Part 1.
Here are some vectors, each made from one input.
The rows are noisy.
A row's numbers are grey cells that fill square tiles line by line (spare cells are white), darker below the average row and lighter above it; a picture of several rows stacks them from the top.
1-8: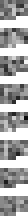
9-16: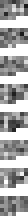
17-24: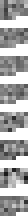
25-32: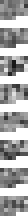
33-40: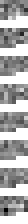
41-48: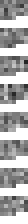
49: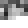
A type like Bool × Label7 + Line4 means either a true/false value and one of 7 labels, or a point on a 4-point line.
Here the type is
Bool × Bool × Bool.
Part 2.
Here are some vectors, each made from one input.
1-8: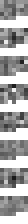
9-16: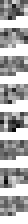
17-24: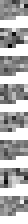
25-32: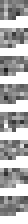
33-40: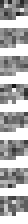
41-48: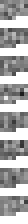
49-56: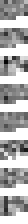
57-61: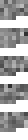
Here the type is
Bool × Bool × Bool.
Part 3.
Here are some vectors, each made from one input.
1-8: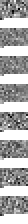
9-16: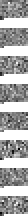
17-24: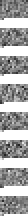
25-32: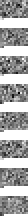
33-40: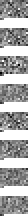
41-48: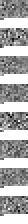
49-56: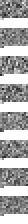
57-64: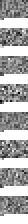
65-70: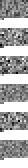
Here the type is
Tree10.
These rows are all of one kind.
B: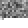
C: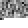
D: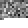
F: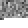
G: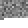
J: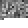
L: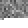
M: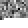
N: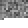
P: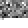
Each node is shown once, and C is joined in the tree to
F and M.
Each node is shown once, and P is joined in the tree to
B.
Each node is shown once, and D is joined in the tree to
J.
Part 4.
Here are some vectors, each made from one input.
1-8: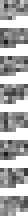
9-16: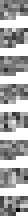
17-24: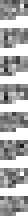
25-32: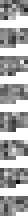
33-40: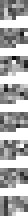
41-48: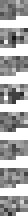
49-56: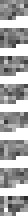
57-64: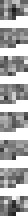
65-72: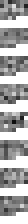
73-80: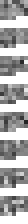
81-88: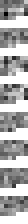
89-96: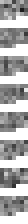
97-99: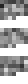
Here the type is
Bool × Bool × Bool.
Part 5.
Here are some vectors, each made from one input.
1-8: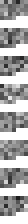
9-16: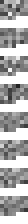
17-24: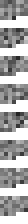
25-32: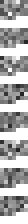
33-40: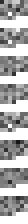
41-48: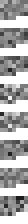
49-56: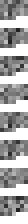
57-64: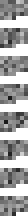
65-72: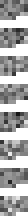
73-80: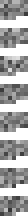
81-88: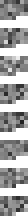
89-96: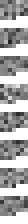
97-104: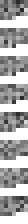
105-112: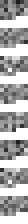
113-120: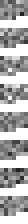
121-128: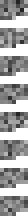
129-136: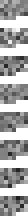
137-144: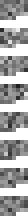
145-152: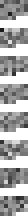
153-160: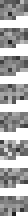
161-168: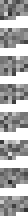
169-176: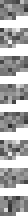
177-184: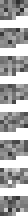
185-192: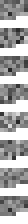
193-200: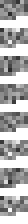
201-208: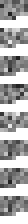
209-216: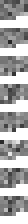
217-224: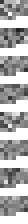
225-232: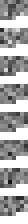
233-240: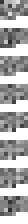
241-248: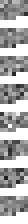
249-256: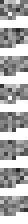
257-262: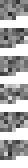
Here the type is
Line6.
